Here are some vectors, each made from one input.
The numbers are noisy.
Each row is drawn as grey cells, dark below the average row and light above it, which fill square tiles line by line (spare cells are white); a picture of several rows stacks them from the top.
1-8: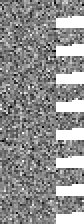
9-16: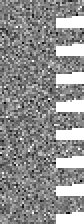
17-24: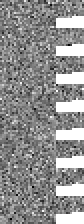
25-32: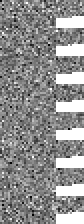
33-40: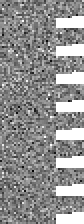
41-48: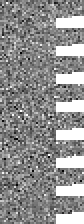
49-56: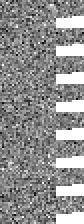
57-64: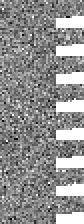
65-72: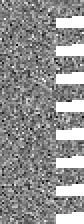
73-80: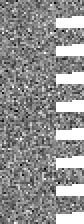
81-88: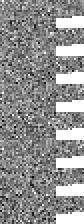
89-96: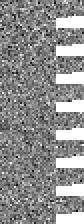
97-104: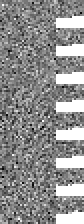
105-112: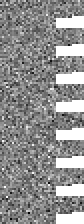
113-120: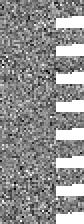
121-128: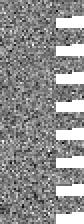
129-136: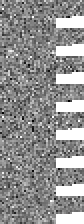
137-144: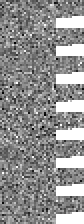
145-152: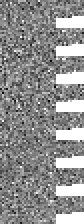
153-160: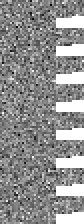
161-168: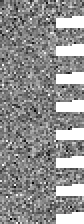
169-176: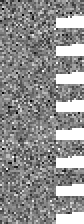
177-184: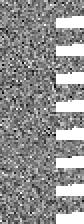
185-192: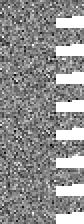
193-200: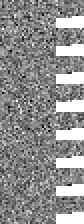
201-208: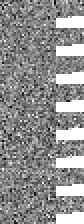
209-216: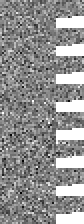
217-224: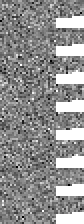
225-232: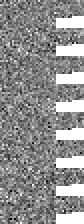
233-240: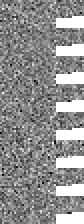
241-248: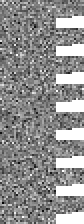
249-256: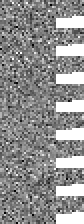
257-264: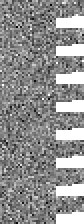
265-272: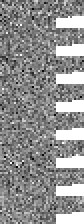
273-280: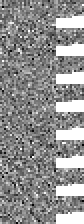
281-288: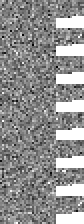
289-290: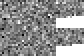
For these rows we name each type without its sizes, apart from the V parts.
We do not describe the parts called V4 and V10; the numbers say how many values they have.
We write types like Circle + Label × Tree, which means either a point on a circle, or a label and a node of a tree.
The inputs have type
(Bool × (Tree + Unit) + V4) × Tree × V10.
